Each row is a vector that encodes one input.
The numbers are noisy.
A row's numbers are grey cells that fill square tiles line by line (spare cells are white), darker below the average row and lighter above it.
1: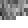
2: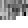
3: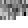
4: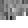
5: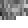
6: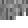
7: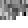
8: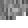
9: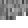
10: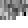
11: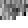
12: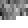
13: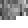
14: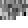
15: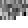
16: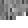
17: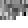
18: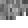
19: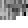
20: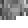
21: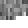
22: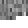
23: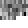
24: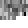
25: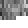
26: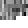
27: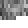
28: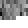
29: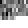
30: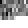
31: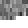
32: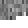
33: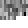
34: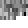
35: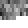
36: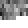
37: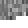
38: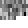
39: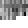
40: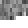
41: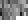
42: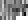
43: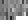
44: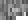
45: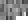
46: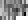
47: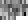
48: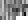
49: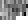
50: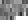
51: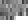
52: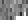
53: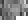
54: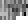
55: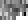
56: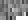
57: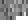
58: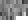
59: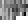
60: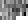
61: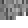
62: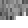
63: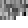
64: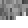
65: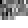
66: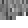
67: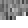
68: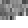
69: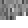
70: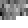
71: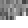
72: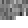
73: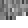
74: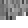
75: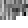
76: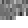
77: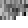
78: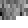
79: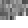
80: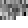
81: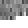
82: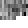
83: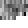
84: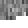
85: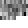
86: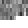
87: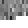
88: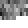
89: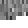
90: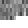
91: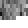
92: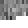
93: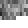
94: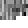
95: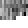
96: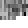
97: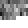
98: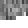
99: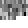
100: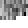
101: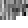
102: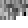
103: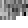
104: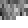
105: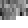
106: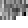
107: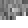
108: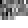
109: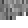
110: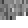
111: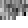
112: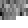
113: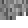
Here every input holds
either a point on a 5-point line and a point on a 9-point line, or a list of up to two items, each a point on each of two 4-point lines.
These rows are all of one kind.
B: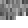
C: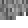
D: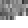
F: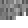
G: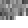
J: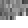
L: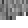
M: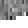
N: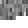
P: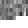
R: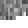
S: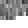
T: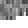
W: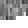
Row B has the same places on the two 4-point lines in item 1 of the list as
D, G, J and S.
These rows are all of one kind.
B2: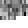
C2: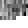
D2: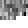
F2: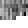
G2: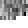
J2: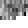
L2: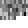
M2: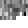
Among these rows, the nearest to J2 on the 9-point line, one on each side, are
G2 and M2.
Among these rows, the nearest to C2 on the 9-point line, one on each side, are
F2 and G2.
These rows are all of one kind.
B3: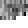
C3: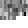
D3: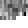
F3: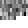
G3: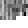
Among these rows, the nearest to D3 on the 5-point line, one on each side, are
B3 and G3.
